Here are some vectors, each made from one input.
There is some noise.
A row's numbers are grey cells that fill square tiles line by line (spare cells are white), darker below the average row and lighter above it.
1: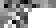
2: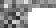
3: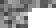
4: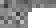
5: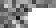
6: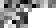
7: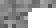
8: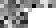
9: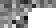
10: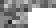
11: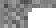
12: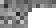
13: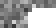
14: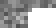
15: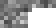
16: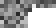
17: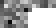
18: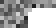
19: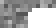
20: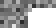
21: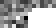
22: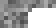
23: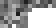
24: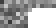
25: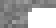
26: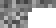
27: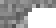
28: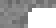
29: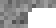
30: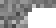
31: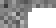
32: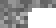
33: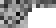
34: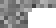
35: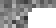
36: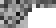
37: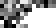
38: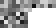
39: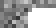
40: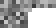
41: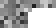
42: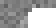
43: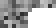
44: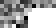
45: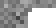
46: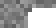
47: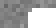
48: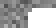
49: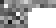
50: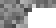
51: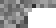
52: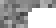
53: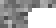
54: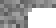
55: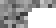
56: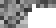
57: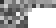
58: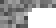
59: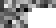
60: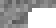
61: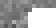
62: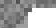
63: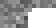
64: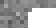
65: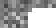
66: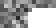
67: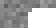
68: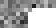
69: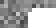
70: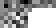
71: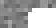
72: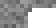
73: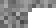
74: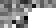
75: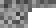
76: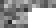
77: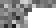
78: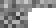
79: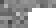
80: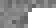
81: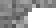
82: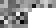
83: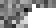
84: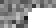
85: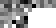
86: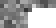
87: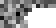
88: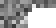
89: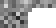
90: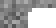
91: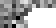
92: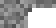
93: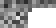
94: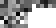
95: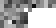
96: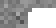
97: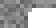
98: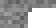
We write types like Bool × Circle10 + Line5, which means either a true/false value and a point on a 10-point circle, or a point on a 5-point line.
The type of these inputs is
List2(Bool × Line4).
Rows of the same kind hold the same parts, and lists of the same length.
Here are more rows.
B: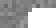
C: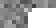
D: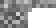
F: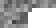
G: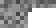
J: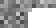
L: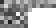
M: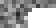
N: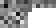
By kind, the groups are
B, C, D, J, L, N
F, G
M

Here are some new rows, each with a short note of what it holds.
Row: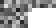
the empty list
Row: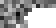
the empty list
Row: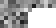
a list of one item
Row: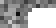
the empty list
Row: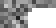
the empty list
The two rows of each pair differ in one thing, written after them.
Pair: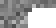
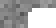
the true/false value in item 1 of the list
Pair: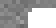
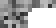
the place on the 4-point line in item 2 of the list
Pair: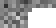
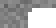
the place on the 4-point line in item 1 of the list
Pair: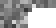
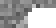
the true/false value in item 1 of the list
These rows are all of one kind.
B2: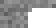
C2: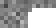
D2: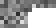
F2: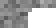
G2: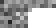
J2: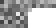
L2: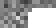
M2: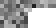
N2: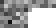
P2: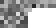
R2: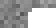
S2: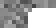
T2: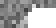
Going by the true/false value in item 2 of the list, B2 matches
L2, P2 and S2.
